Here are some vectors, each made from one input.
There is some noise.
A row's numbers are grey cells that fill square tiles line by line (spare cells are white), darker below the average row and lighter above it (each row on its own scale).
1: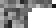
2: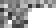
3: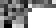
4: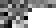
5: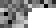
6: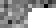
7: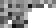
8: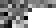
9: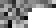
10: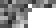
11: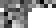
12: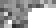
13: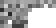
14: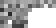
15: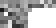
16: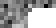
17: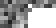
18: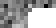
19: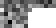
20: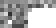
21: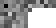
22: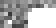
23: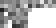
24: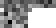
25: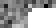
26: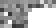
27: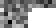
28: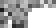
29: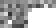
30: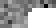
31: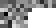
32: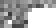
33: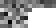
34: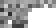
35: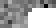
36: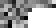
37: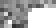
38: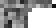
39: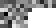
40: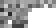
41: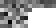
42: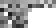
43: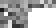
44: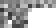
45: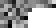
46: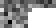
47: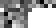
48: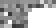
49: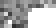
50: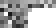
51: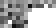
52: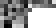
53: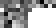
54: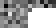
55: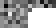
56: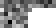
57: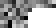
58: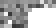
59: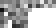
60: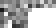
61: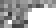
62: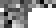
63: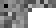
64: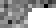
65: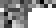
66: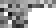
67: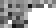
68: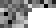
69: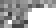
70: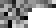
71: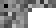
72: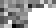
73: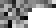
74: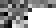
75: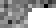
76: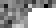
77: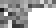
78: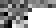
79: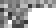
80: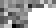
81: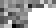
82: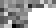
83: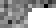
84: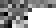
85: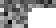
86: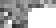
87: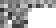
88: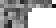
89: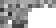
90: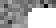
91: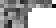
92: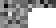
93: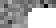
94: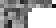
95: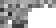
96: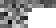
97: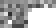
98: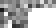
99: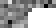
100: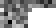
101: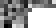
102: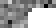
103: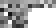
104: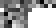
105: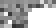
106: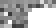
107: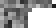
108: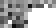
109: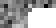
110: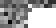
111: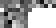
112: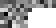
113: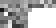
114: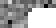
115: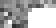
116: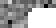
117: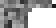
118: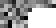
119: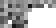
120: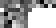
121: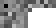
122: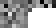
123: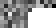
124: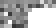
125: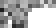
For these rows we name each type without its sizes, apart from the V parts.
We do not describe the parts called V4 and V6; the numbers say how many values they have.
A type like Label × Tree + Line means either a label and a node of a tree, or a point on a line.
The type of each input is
Bool × V6 + Label × V4.
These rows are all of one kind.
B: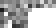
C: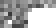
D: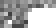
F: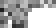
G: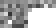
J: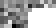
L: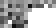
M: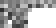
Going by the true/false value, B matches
F and J.
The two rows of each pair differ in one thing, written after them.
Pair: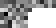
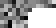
the value of V4
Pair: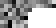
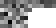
the value of V4
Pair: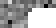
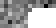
the value of V4
